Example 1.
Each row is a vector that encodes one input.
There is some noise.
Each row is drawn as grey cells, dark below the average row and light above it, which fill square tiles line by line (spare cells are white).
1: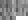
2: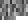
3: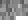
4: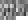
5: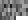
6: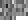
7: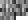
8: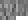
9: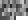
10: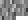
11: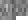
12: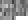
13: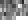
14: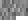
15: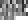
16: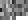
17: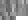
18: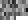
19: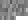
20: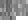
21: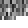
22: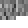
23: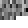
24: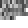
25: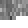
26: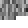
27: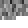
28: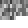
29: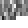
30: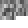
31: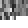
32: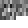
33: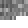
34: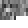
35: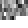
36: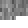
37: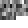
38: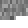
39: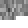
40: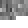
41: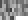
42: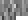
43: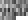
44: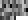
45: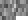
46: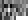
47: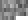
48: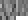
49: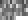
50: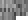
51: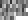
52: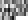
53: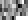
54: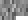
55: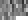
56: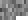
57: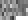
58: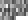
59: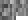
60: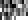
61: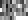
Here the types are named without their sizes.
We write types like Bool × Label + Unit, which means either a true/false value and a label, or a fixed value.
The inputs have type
Bool × Label.
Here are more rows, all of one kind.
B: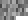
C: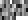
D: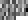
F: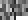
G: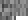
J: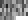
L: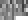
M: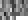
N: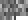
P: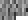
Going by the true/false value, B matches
F, L and M.
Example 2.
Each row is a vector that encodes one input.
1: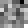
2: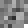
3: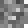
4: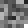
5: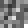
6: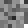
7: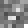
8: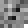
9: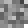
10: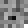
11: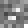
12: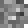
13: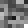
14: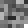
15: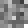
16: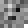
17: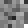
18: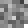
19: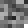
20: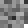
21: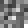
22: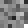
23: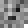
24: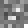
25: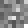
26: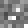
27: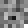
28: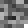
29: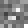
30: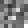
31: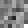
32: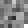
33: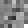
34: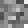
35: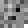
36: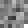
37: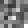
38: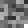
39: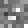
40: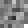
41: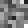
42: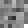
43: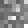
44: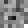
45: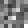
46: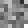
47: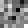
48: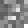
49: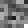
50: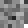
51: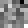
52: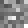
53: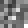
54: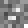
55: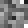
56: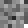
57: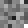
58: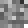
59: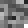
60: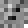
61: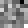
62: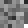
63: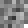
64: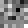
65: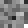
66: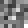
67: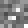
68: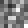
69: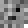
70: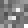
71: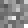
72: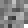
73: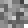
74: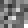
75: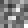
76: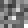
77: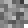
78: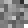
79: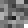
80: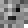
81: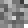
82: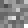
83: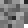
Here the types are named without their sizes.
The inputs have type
Bool × Line.
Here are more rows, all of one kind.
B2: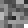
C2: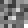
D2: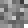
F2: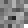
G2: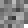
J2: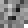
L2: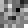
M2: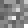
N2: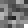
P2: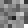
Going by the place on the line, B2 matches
C2 and N2.
